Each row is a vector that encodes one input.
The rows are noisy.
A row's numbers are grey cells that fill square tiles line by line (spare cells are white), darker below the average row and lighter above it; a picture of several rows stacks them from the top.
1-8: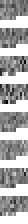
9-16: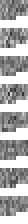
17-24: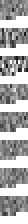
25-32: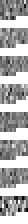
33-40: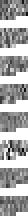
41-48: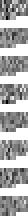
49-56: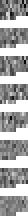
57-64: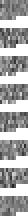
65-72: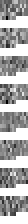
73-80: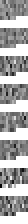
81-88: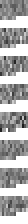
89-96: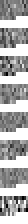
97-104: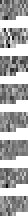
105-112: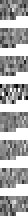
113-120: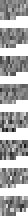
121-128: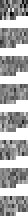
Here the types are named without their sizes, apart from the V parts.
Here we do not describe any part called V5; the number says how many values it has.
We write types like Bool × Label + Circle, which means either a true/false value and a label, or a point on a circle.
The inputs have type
List(Line × V5).
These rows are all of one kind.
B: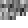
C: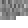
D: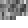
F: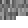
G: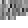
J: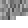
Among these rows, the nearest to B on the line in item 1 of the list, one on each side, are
D and F.
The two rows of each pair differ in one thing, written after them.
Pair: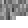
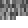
the value of V5 in item 1 of the list
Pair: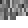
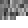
the place on the line in item 1 of the list
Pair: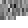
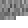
the value of V5 in item 1 of the list
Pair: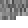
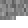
the value of V5 in item 2 of the list
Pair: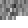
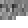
the place on the line in item 1 of the list
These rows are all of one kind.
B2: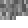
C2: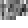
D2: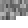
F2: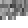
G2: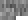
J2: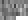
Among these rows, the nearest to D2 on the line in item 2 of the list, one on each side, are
B2 and F2.
